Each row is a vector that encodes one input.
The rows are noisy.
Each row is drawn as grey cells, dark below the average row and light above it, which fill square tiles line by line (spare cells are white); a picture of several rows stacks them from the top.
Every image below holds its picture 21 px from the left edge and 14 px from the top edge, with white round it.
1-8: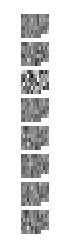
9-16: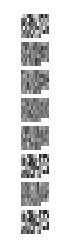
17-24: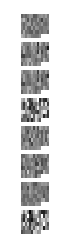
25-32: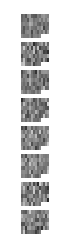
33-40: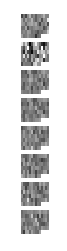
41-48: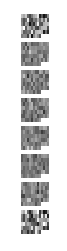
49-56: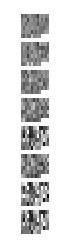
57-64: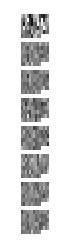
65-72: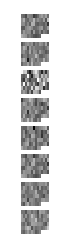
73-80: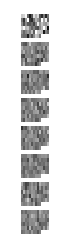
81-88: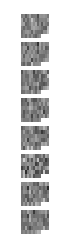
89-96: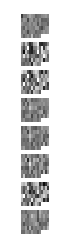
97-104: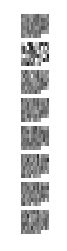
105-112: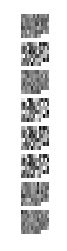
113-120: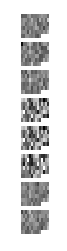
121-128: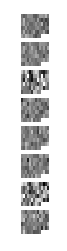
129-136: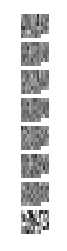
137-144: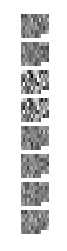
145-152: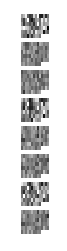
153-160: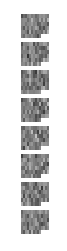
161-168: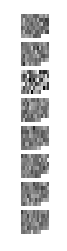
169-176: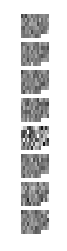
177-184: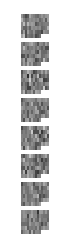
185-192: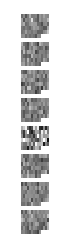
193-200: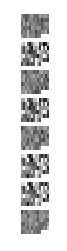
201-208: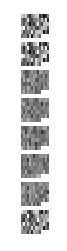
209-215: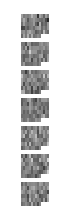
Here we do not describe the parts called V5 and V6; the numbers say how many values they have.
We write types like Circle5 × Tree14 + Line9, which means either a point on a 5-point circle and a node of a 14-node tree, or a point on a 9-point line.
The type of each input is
Line8 × (Tree10 + V6) + V5.
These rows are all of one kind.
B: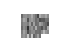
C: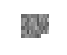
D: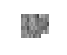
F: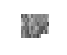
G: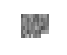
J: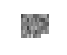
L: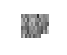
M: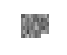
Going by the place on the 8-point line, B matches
G and M.
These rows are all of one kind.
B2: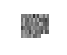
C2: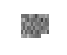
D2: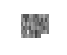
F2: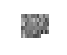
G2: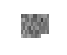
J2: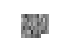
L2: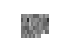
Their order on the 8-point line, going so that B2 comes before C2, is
B2, G2, C2, L2, D2, J2, F2.
